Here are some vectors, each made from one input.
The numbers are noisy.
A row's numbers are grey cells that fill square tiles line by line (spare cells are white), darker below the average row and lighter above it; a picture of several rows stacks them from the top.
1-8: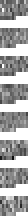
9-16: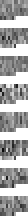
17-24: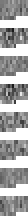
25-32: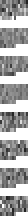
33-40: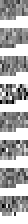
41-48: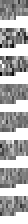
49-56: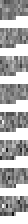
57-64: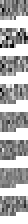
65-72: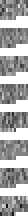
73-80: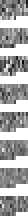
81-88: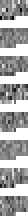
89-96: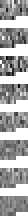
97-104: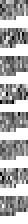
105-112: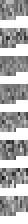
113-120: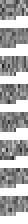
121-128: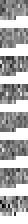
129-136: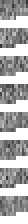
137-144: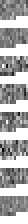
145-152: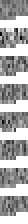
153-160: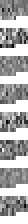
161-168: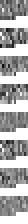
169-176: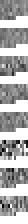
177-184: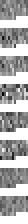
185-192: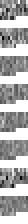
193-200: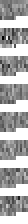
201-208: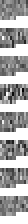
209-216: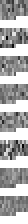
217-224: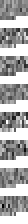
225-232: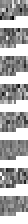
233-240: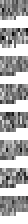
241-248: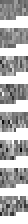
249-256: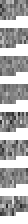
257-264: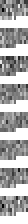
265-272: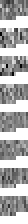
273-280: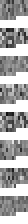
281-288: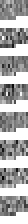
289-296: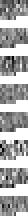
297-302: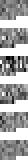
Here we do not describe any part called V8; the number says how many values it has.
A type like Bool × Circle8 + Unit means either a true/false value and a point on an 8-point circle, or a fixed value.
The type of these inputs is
List2(Line4 × (Line7 + V8)).
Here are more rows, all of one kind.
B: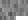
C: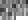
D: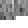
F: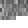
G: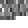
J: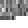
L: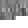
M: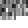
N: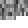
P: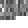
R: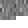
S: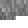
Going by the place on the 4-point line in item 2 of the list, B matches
C, F and M.
